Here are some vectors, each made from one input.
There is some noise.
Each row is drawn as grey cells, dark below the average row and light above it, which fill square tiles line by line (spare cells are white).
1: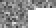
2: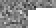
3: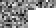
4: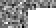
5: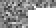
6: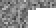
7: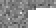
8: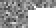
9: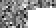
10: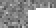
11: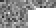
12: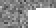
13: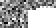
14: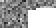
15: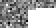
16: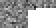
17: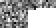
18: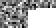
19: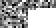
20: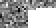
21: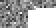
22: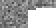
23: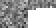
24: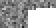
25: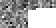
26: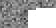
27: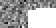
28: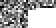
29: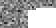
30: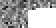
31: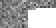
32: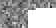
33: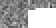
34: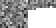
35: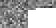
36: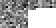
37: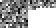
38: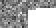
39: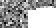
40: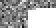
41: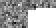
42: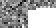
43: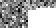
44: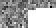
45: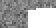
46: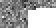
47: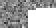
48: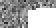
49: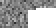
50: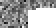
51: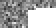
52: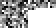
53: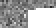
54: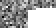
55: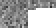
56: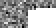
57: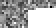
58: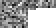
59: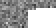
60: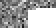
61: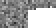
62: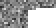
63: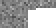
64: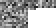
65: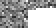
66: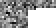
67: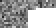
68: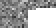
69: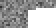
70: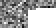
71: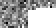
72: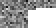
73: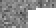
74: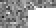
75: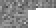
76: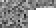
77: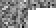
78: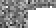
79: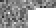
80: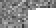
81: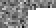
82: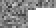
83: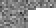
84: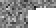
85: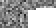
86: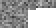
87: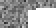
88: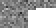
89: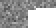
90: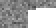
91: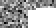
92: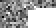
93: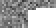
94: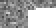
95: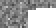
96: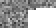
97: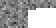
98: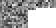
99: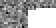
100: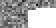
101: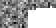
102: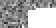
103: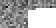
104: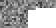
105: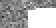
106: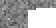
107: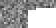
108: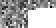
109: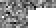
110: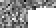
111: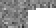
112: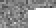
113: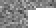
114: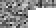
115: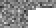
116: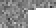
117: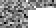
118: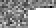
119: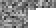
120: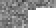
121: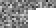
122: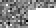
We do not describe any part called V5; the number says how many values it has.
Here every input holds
a list of up to two items, each a true/false value and a value of V5.
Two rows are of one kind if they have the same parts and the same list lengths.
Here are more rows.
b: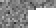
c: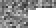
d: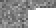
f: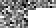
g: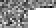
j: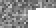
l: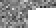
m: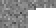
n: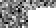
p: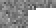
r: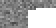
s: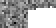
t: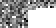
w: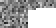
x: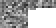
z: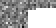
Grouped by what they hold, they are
b, f, m, p, r, s, z
c, d, g, j, l, w, x
n, t

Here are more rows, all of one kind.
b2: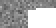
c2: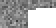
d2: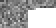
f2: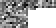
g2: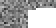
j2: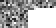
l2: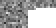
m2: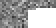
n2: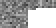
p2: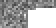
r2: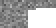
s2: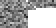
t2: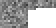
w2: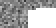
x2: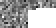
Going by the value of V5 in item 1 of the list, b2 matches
d2, m2, r2 and w2.
